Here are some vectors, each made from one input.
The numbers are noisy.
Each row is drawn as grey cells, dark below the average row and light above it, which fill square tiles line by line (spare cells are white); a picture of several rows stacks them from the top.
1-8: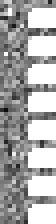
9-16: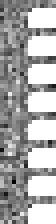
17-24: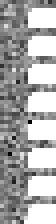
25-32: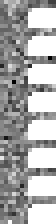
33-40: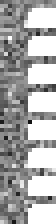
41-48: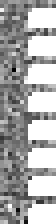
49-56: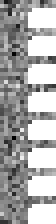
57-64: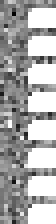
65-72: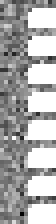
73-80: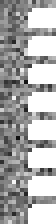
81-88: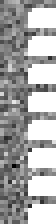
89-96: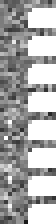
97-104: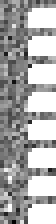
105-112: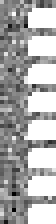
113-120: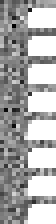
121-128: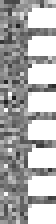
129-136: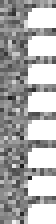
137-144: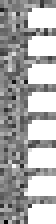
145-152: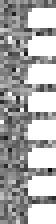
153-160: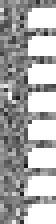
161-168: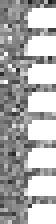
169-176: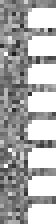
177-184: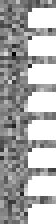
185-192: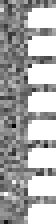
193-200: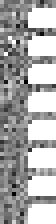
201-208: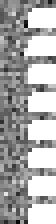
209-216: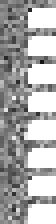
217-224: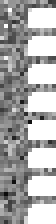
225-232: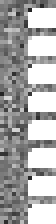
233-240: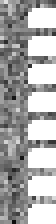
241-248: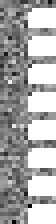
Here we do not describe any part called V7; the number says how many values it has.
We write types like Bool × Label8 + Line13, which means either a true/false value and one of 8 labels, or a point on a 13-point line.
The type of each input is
Circle9 × Line5 × (Line6 × V7 + Tree9).
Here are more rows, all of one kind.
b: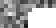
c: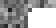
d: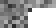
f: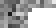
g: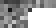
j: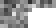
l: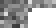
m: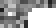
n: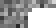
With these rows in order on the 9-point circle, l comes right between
f and n.
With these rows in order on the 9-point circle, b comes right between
c and m.
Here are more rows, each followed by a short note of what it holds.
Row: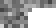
a point on a 9-point circle, a point on a 5-point line, a point on a 6-point line and a value of V7
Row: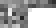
a point on a 9-point circle, a point on a 5-point line and a node of a 9-node tree
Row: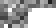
a point on a 9-point circle, a point on a 5-point line and a node of a 9-node tree
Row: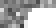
a point on a 9-point circle, a point on a 5-point line and a node of a 9-node tree
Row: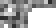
a point on a 9-point circle, a point on a 5-point line, a point on a 6-point line and a value of V7
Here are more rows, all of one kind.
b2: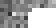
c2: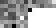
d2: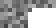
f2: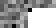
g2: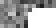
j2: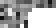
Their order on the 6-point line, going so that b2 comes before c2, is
b2, j2, g2, d2, f2, c2.
